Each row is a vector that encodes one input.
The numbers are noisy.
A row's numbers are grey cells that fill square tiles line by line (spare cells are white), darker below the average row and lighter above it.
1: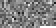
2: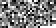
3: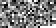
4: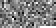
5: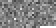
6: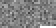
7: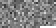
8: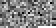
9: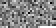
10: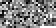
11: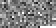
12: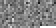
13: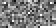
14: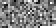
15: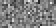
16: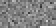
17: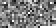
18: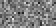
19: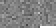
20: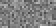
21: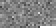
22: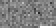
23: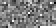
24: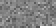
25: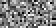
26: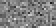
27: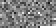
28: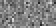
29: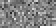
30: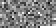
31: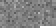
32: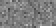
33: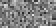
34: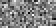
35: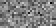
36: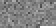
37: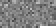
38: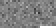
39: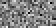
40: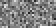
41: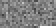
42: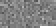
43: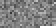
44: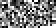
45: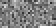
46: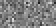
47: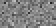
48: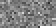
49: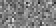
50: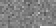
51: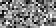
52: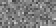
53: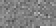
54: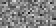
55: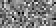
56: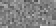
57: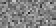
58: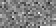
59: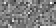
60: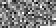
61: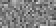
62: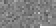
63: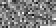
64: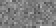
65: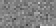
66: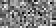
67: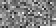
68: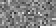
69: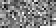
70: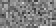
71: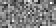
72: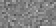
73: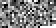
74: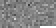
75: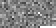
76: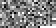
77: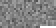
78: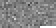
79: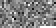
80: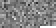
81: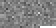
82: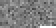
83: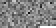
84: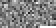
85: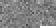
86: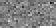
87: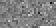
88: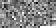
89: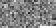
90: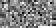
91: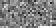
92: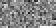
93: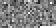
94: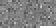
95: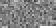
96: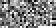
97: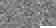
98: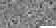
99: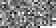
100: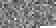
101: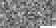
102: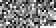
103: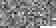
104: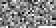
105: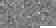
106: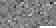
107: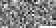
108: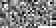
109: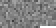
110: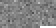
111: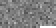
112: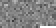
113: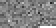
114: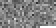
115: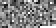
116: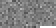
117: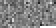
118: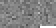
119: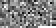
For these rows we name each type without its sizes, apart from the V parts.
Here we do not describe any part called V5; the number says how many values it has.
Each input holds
a list of items, each a true/false value and a value of V5.
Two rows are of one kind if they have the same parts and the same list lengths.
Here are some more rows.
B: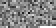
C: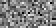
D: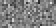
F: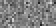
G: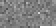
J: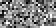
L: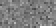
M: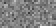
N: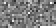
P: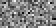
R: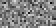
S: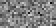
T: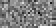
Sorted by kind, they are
B, G, M, P, R
C, L, S, T
D, F, N
J

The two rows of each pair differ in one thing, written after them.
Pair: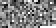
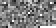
the true/false value in item 1 of the list
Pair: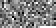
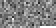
the true/false value in item 1 of the list
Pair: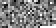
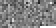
the value of V5 in item 1 of the list
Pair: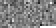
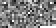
the true/false value in item 1 of the list
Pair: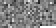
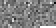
the true/false value in item 1 of the list
